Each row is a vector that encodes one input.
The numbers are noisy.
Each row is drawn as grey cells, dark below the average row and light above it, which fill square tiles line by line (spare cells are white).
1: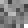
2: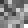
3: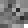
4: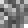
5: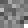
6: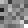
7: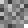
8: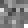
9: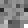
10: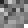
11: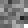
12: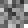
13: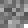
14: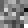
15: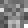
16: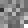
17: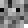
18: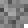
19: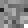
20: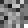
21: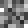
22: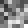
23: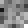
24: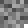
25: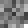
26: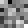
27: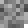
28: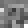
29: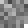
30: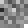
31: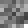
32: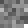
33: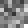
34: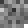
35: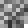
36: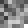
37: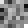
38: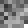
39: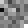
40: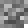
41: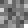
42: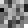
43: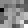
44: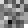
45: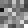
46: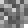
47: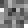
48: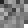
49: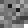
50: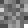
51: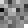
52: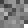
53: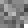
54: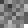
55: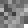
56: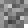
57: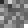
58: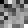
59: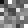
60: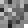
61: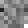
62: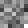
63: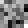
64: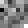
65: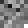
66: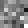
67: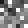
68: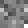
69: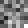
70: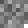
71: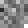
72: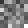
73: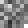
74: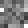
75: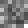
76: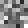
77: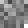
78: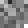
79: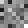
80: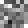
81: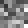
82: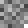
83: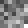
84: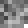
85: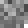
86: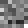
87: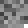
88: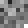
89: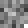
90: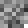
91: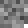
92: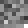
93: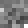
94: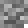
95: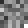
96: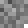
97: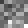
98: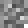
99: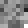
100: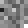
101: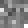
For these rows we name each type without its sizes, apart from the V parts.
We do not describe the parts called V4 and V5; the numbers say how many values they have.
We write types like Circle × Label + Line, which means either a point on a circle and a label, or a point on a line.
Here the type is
Bool × (Line × Line + V5) × V4.
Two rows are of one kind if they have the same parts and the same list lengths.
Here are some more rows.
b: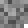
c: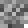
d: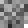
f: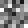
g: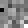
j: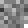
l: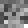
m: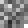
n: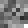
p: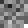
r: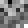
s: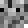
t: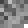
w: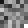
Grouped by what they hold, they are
b, f, g, l, m, n, p, r, s
c, d, j, t, w

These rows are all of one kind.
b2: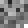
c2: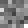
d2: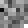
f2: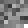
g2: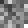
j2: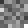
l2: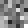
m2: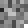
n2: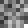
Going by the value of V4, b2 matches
j2, m2 and n2.
